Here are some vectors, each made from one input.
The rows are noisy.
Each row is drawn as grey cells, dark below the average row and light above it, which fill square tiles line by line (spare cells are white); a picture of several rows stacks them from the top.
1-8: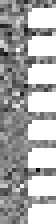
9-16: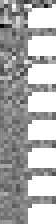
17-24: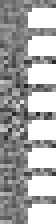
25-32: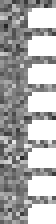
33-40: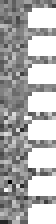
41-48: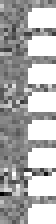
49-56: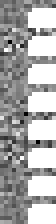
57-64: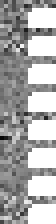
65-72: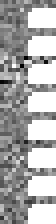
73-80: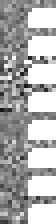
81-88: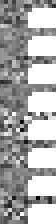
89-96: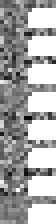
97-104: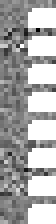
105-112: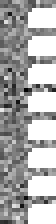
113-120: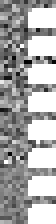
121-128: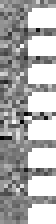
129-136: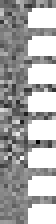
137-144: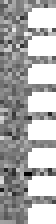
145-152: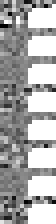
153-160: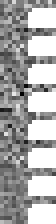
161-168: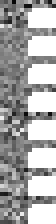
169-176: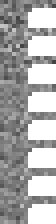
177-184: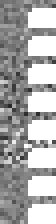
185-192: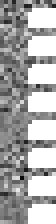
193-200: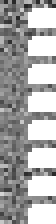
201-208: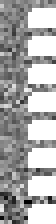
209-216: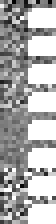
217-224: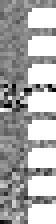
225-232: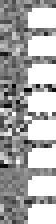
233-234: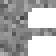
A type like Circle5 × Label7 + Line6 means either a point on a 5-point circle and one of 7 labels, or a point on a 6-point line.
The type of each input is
Bool × (Tree17 + Unit).
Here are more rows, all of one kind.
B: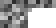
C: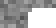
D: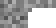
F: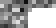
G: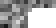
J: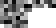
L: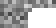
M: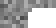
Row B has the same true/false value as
F and G.
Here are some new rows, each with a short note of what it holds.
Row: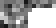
a true/false value
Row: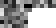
a true/false value
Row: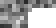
a node of a 17-node tree and a true/false value
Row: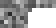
a true/false value
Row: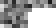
a node of a 17-node tree and a true/false value
